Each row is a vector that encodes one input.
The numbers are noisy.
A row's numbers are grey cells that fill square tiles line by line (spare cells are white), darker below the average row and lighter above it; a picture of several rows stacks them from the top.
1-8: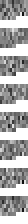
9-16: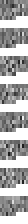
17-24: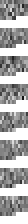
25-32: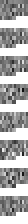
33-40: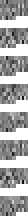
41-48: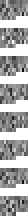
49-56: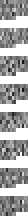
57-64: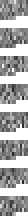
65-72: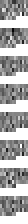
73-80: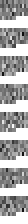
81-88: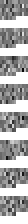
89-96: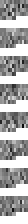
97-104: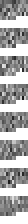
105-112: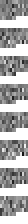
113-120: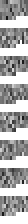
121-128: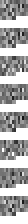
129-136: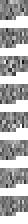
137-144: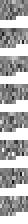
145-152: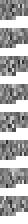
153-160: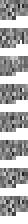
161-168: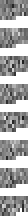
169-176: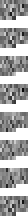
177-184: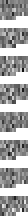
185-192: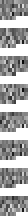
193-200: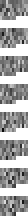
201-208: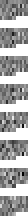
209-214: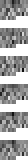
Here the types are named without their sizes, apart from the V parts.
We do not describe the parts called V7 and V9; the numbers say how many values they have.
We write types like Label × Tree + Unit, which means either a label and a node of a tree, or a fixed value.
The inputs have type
Bool × (Label × V9 + V7) + Line.
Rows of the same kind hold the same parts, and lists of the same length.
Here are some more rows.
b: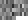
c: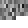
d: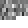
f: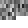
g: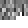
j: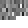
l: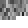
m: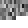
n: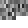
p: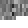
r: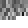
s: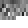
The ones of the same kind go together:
b, l, p, r, s
c, f, m, n
d, g, j

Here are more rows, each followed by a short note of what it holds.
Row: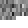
a label, a true/false value and a value of V9
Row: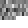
a true/false value and a value of V7
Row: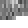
a true/false value and a value of V7
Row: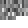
a true/false value and a value of V7
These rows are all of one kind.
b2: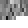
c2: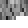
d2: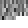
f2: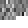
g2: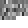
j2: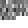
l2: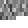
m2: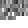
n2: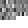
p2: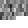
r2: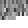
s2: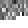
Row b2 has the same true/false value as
c2, l2 and p2.
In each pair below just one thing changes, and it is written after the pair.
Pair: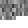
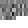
the value of V9
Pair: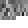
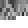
the value of V9
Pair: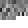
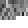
the label
